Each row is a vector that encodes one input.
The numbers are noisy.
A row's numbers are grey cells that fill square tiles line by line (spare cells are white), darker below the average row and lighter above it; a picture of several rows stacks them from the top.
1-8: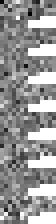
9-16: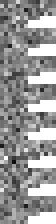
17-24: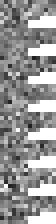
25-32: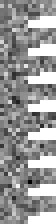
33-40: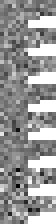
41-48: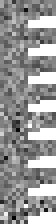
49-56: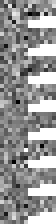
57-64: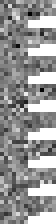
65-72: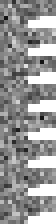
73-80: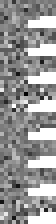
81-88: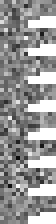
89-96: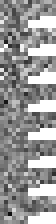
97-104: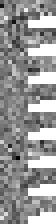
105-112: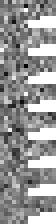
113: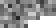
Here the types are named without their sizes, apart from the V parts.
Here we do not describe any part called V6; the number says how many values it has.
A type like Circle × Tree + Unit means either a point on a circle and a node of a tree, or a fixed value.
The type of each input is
Bool × V6 + Line.
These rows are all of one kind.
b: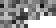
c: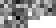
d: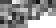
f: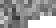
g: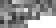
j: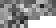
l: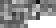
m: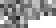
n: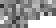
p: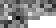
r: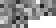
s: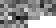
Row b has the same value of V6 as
c, l, m and n.
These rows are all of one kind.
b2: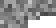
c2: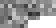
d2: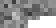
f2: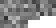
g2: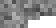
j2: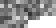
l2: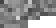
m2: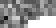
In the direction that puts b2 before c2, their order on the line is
b2, l2, f2, g2, d2, m2, j2, c2.
